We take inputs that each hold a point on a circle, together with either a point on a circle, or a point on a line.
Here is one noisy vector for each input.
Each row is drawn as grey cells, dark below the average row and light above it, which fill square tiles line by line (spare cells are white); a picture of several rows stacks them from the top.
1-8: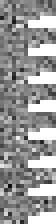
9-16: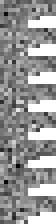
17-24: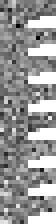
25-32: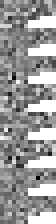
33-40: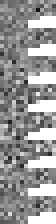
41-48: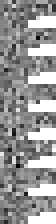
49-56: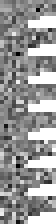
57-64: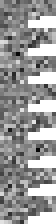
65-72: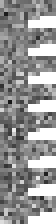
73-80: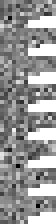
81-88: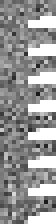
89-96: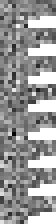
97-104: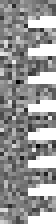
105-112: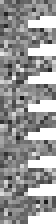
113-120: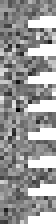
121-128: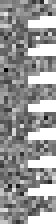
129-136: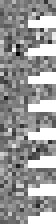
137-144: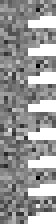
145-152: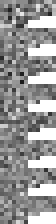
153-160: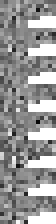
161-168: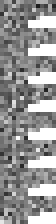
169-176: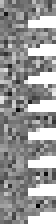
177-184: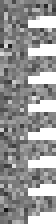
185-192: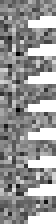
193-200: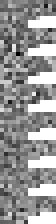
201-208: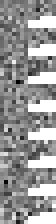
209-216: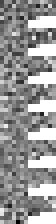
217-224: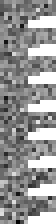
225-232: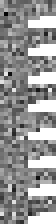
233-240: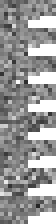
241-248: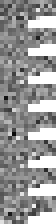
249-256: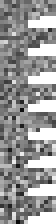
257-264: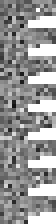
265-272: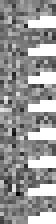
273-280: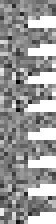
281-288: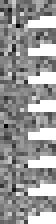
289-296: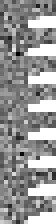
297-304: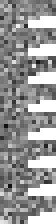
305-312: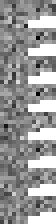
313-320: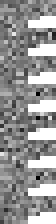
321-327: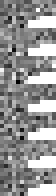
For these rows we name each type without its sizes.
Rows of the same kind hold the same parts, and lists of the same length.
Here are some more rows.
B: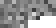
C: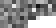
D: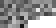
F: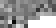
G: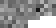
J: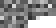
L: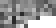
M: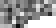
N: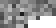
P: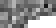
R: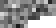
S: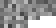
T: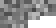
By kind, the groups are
B, F, G, L, N, S, T
C, D, J, M, P, R

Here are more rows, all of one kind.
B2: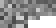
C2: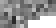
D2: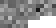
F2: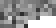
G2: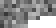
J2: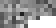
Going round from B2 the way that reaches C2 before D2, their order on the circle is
B2, J2, F2, C2, D2, G2.
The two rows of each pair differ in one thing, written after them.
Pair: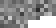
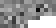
the place on the circle
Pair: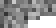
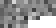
the place on the circle
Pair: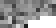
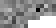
the place on the circle
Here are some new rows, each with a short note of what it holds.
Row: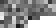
a point on each of two circles
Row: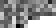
a point on each of two circles
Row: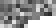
a point on each of two circles
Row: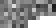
a point on each of two circles
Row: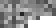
a point on a circle and a point on a line
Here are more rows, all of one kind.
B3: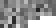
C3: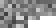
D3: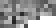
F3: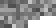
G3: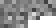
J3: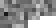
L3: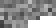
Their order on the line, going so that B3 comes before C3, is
B3, L3, D3, G3, F3, J3, C3.
